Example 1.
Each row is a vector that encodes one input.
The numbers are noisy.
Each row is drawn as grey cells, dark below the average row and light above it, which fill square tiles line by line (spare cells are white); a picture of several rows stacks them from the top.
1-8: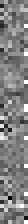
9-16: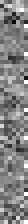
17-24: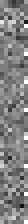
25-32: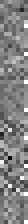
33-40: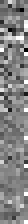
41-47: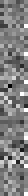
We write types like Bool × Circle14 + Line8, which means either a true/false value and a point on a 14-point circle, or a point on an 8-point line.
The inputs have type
Line10.
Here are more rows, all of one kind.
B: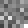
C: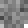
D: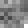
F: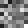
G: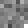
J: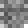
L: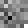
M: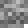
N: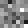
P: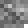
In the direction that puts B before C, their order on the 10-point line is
G, B, F, N, J, C, D, P, L, M.
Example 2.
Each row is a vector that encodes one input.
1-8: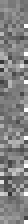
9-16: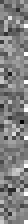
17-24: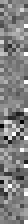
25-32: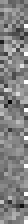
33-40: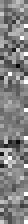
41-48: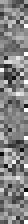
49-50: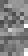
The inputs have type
Line5.
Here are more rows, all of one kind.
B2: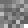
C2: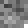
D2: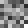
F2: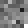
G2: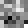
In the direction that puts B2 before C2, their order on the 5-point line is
B2, C2, G2, D2, F2.
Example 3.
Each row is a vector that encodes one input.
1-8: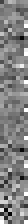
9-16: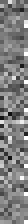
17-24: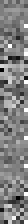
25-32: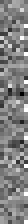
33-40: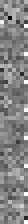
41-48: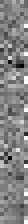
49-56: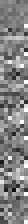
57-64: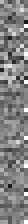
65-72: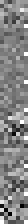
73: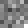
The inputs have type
Label12.
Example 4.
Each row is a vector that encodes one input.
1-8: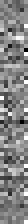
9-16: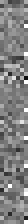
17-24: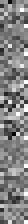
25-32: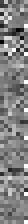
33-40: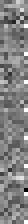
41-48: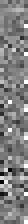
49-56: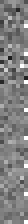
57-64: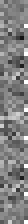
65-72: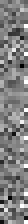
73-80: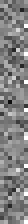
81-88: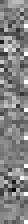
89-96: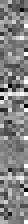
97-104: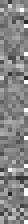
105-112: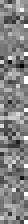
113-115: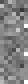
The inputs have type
Label9.
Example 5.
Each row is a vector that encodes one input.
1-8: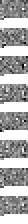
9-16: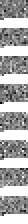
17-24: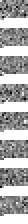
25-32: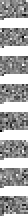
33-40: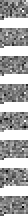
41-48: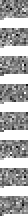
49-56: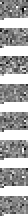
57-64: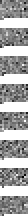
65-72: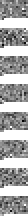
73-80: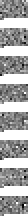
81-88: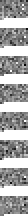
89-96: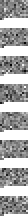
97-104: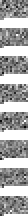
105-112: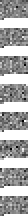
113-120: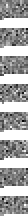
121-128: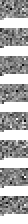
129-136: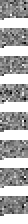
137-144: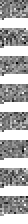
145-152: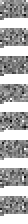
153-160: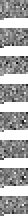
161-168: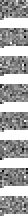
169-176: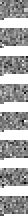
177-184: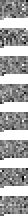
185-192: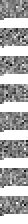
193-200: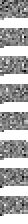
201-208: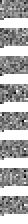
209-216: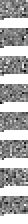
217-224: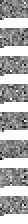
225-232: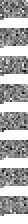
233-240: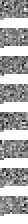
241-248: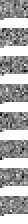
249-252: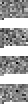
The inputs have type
Line18 × Line18.
